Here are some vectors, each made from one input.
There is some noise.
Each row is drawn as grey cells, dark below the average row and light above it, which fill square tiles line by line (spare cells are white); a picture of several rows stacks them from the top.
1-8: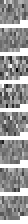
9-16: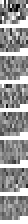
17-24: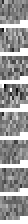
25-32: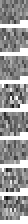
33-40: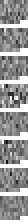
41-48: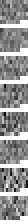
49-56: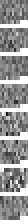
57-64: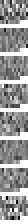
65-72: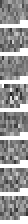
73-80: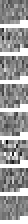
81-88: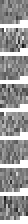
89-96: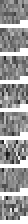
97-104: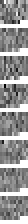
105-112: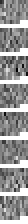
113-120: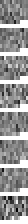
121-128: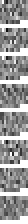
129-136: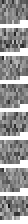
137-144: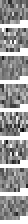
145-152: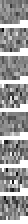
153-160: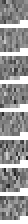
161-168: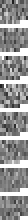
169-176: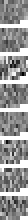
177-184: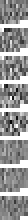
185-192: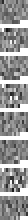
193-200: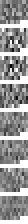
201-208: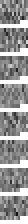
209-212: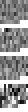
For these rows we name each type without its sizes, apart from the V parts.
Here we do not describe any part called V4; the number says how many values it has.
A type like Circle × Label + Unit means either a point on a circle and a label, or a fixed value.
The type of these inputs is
List(Bool × (Line + V4)).
